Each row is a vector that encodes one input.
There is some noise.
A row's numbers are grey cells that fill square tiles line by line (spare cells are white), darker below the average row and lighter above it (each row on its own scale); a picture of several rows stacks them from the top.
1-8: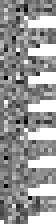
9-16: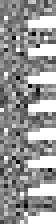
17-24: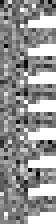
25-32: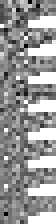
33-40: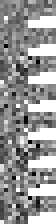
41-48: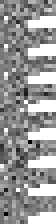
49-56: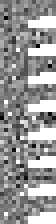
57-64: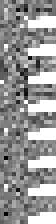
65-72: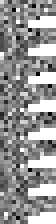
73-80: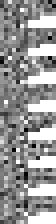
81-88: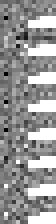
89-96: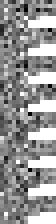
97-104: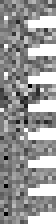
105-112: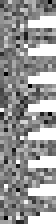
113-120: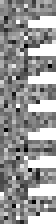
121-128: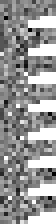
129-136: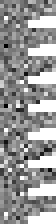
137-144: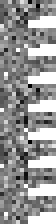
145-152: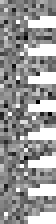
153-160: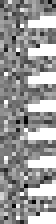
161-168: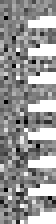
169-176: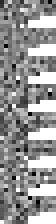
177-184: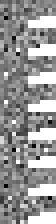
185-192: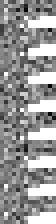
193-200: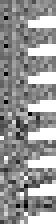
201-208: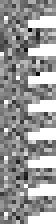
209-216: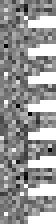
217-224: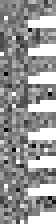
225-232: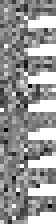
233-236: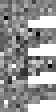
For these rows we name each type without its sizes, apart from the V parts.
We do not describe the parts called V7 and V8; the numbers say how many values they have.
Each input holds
a value of V7, together with either a fixed value, or two labels, a true/false value and a value of V8.
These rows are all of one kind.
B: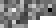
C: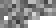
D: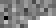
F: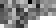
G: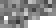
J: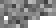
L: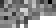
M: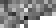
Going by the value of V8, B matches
J and M.
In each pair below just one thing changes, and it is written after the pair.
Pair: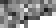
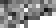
the value of V8
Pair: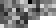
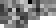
the true/false value
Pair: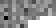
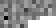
one of the two labels
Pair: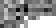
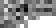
the value of V8
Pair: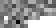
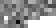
the value of V8
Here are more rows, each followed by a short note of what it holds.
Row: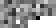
a value of V7
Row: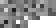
a value of V7
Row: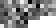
two labels, a true/false value, a value of V7 and a value of V8
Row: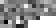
a value of V7
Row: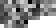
two labels, a true/false value, a value of V7 and a value of V8
